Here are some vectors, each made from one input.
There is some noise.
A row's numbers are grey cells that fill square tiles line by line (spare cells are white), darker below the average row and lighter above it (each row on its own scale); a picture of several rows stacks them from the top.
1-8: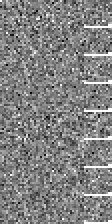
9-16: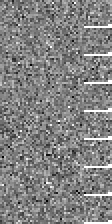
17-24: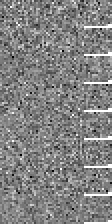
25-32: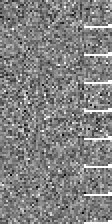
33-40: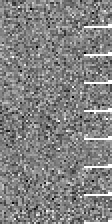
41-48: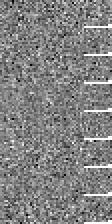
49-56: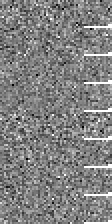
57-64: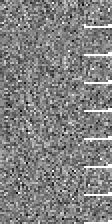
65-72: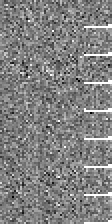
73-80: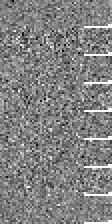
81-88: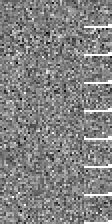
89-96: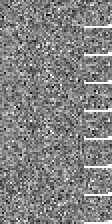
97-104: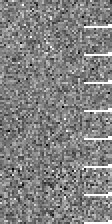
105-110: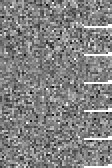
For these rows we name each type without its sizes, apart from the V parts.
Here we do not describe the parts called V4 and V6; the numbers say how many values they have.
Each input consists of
four true/false values and a value of V4, together with either a point on a line, or a value of V6.
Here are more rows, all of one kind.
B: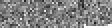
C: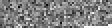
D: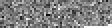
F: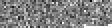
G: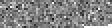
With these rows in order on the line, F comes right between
B and C.
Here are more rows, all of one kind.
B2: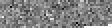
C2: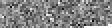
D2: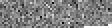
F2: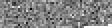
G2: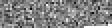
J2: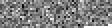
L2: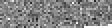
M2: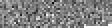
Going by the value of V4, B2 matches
C2 and F2.
